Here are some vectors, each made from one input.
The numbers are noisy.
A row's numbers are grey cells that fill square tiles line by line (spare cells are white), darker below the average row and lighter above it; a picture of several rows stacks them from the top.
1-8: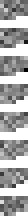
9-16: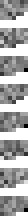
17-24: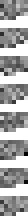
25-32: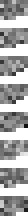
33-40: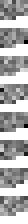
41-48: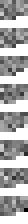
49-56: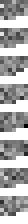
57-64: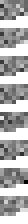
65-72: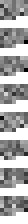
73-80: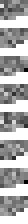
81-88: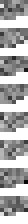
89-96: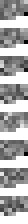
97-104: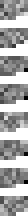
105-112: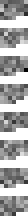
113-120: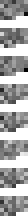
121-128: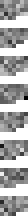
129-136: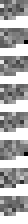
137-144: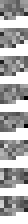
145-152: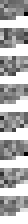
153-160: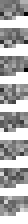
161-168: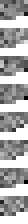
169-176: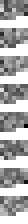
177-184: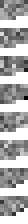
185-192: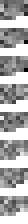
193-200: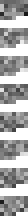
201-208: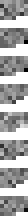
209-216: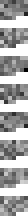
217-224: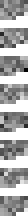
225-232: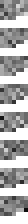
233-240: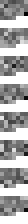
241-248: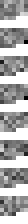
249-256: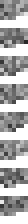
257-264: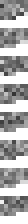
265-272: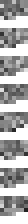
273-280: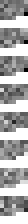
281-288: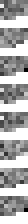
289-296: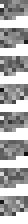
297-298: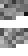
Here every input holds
either a point on an 11-point circle, or a point on a 14-point line.
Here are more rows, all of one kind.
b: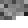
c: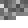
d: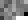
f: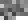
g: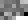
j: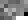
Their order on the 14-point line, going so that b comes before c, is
b, j, d, g, f, c.
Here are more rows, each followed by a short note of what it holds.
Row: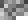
a point on an 11-point circle
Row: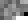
a point on a 14-point line
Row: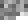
a point on an 11-point circle
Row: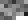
a point on a 14-point line
